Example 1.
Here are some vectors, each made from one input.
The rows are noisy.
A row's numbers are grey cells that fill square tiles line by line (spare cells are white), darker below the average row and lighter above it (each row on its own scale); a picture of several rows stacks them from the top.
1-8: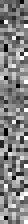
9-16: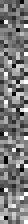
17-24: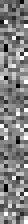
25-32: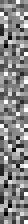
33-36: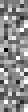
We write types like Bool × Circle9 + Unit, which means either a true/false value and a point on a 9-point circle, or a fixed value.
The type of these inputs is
Bool × Bool × Bool.
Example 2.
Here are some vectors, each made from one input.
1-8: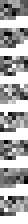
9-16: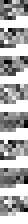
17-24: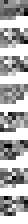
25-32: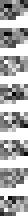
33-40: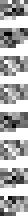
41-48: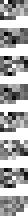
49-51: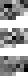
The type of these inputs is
Bool × Bool × Bool + Unit.
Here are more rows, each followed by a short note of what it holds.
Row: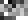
a fixed value
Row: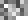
three true/false values
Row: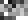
a fixed value
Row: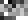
a fixed value
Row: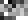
a fixed value
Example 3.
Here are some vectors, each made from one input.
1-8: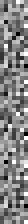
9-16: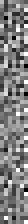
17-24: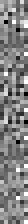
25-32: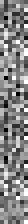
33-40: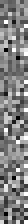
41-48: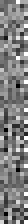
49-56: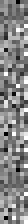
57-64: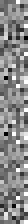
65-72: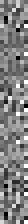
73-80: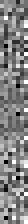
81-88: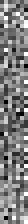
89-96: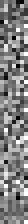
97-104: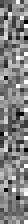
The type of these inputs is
Bool × Bool × Bool × Bool.
